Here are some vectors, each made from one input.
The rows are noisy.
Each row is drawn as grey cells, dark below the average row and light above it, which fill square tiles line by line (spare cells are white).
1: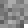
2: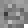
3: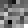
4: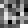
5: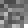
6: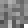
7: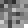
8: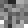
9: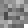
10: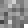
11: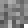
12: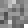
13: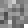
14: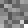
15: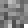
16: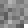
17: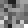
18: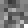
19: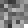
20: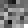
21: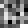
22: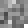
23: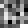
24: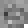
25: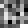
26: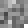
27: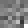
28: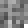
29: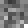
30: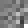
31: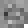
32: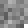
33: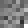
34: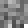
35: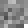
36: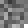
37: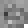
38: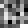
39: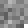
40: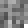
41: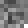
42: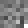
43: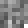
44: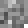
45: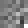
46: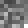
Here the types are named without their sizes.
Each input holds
either a fixed value, or a point on each of two lines and a true/false value.
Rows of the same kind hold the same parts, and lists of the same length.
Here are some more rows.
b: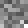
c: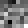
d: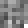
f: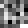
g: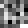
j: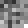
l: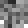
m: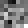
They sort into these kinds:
b, c, d, j, l, m
f, g

